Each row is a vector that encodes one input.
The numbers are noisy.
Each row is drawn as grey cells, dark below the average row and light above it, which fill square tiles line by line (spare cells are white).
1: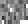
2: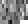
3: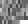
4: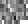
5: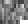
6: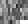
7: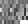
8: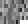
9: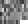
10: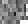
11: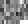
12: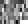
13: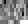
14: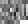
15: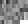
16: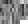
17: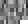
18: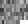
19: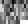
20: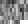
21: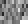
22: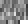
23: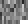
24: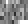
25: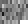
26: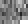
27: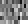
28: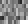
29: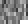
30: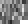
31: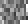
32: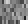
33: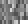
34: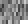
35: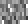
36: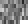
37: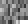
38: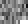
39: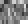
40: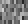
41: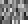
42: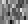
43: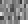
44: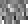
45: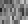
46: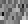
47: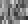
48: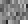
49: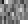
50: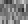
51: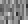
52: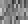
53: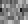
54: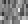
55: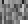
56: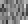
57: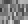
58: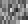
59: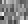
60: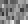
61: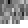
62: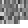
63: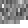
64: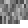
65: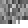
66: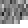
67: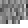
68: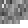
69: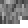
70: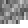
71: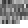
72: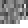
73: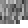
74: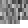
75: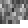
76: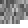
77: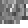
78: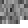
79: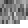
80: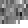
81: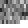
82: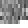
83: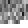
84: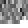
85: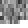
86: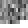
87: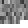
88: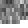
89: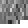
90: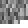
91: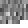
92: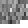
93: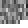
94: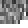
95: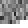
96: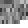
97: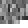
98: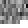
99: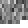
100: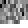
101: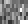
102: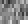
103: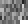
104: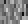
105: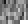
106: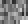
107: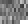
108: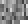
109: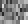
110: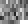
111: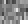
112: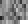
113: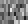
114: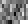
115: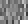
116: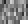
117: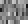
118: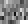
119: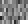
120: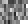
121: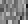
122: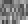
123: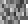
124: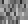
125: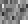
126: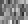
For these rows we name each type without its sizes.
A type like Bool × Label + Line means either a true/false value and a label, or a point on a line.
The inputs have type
Circle + Line.
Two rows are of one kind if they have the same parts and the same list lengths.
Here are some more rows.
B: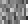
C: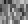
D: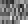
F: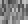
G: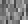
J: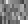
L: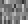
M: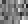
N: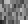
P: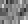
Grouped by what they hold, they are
B, J, L, N
C, D, F, G, M, P

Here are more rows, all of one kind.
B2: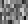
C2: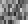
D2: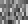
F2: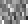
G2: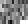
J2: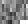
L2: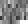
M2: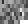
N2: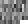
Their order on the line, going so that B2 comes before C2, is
G2, N2, B2, M2, L2, C2, D2, J2, F2.
